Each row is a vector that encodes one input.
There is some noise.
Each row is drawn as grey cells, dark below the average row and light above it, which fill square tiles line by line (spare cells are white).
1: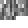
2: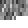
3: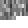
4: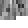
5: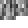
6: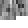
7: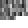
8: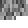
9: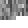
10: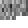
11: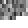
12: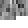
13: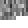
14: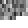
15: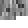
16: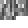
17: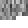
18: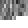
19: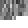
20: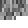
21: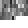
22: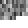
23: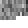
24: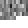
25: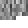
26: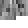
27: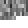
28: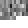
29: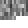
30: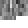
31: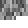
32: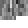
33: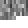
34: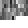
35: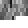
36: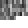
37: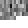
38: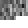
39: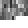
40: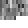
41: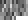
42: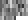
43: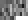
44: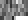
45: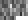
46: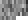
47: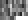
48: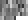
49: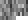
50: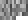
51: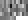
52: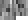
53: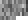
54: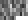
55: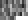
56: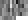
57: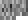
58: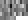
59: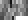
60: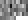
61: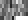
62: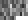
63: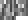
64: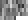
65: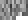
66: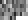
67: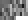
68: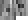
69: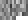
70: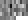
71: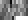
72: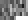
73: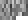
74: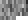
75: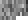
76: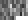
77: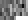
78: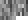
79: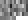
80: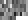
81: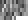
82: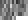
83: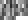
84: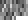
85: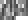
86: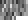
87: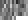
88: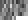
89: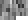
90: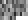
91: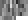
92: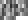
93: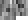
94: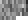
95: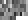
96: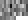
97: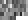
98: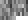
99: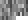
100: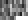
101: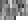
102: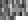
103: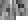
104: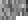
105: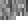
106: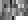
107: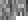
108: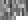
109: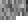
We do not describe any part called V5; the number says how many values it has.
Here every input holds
a true/false value, together with either a point on a 6-point circle, or a value of V5.
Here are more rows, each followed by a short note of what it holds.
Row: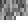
a point on a 6-point circle and a true/false value
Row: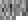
a point on a 6-point circle and a true/false value
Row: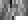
a true/false value and a value of V5
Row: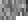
a point on a 6-point circle and a true/false value
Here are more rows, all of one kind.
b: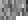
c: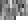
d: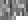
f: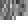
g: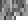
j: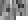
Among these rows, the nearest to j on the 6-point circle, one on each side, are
b and c.
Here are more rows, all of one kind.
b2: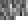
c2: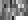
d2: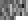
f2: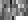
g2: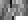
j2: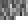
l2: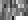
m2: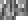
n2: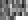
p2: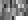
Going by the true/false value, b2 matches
d2, j2 and n2.
